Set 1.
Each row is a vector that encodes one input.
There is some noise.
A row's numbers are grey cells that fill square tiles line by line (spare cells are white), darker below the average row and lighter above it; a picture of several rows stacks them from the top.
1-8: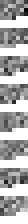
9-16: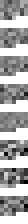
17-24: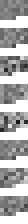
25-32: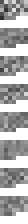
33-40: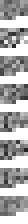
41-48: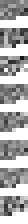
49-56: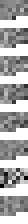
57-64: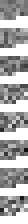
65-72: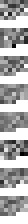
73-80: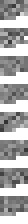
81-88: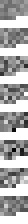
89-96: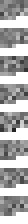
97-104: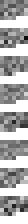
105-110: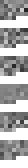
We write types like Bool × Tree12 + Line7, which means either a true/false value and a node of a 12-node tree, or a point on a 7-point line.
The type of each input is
Bool × Label8 + Label6.
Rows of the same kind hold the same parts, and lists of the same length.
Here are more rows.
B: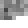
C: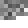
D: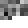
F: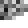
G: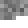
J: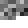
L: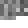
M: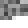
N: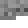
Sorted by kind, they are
B, C, G, J, N
D, F, L, M

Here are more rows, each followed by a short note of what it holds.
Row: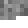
one of 6 labels
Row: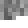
one of 8 labels and a true/false value
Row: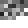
one of 6 labels
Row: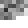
one of 8 labels and a true/false value
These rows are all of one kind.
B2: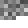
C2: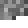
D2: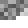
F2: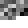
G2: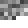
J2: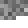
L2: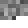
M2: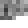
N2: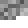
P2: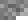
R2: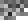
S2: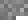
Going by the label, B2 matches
C2 and M2.
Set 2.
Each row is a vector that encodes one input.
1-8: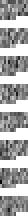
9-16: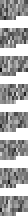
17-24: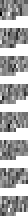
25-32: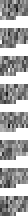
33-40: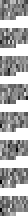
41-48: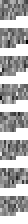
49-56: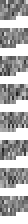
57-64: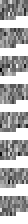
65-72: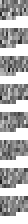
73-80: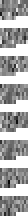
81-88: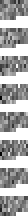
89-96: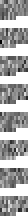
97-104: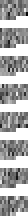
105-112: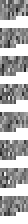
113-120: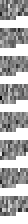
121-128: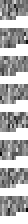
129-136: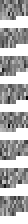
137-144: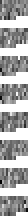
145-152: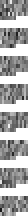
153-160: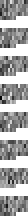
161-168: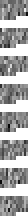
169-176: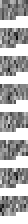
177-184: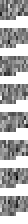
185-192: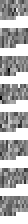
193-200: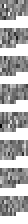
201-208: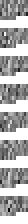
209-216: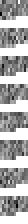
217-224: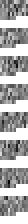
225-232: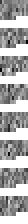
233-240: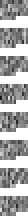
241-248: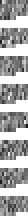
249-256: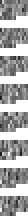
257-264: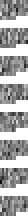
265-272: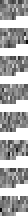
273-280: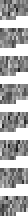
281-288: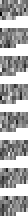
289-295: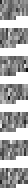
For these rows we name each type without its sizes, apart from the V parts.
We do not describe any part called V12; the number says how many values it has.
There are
2 kinds of row.
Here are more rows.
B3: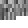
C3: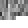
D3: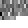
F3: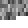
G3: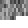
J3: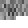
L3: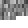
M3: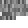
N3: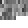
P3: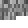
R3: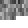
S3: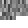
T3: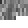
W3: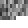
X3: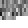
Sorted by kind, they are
B3, C3, D3, L3, P3, W3, X3
F3, G3, J3, M3, N3, R3, S3, T3

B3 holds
a point on a line and a value of V12.
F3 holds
a point on each of two lines.
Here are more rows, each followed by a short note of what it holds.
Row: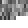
a point on each of two lines
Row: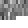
a point on a line and a value of V12
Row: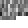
a point on a line and a value of V12
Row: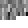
a point on each of two lines
